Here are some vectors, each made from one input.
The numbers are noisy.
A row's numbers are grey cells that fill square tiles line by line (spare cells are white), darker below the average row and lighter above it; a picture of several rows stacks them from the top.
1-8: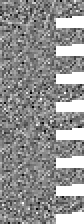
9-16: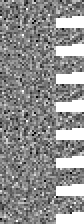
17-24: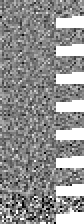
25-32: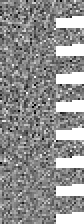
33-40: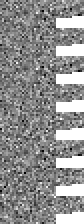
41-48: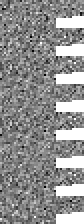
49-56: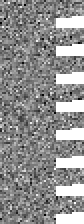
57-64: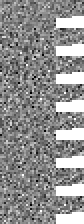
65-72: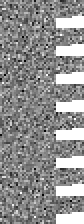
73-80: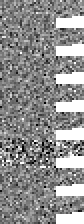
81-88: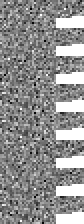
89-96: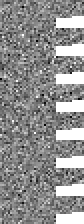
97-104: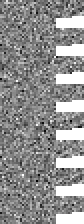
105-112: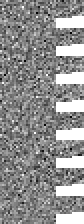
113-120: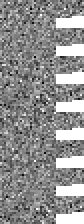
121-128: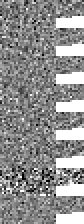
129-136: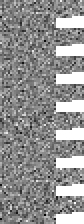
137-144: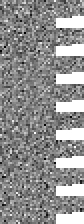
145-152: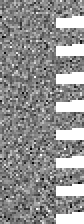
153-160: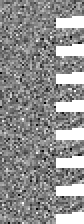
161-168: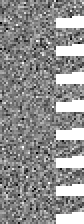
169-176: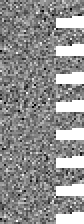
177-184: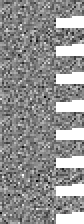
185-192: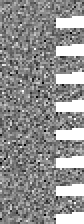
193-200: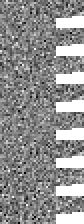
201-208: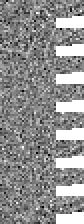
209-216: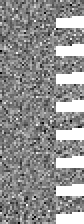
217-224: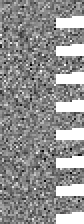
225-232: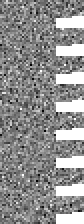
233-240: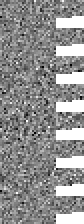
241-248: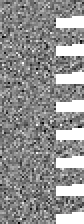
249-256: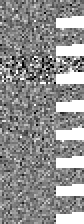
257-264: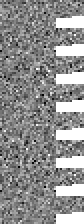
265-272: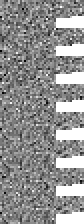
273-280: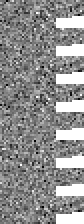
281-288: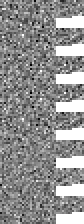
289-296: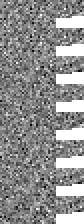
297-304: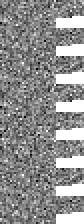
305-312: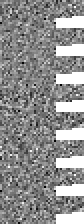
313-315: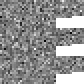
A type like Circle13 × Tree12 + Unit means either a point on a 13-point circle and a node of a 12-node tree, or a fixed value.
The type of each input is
Bool × Circle10 + Unit.
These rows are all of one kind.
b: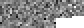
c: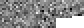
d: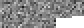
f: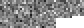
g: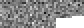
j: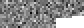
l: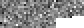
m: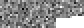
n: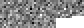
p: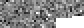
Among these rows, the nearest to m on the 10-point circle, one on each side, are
n and p.
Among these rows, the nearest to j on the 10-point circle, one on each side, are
g and n.
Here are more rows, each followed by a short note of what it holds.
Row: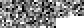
a fixed value
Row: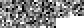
a fixed value
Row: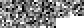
a fixed value
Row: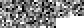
a fixed value
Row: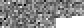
a point on a 10-point circle and a true/false value
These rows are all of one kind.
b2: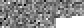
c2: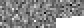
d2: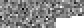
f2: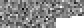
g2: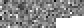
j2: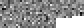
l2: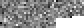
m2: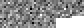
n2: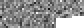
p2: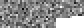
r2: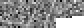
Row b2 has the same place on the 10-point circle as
d2, f2 and p2.
